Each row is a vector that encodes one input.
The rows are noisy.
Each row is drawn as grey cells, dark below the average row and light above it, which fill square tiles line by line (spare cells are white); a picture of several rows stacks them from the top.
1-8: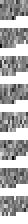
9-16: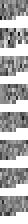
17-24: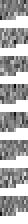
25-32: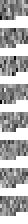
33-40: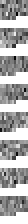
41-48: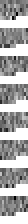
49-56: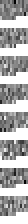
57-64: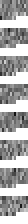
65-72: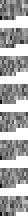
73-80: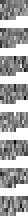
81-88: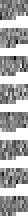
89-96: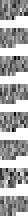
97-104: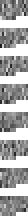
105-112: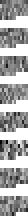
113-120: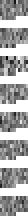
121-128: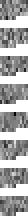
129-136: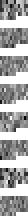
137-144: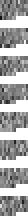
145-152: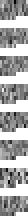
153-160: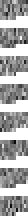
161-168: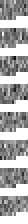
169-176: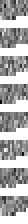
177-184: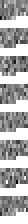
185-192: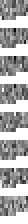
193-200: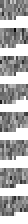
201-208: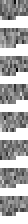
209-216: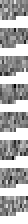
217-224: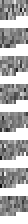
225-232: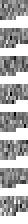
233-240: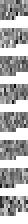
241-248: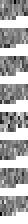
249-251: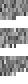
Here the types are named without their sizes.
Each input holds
a list of points on a line.
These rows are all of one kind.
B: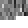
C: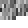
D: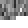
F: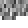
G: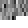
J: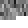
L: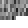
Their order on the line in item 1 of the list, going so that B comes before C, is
L, D, B, J, G, C, F.
